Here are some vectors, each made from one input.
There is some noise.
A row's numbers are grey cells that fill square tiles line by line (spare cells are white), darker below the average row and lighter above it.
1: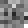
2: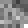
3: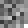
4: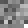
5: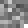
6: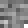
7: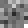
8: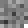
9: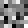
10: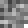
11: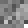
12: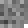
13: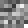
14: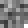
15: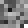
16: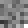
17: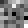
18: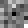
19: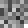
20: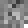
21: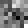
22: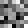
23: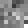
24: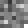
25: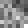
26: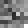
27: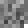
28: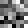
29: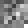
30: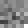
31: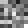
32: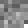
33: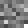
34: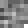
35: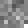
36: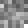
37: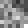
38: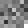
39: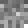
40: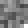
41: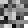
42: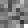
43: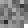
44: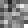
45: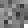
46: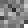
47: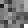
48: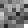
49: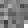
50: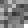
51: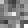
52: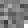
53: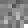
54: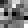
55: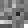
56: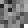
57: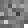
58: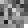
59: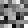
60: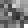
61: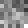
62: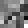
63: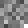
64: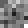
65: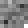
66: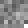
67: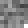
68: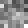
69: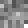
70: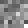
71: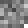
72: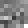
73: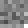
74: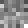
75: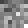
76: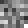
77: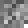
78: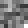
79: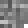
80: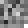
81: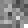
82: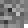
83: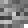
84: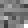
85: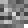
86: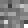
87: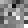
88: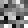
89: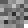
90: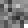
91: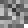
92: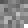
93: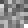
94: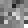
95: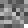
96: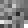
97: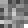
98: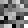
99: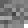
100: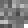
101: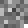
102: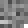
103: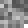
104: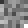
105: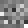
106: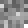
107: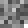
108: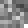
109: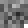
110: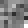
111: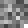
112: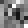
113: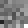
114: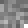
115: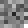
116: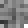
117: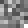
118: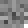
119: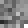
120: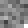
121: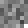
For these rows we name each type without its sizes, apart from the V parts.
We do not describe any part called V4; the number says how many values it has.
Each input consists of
a list of items, each a true/false value and a value of V4.
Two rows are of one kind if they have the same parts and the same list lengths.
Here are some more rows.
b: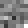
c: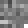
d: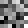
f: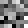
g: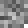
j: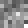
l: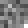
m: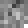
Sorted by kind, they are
b, l
c, g, j, m
d, f

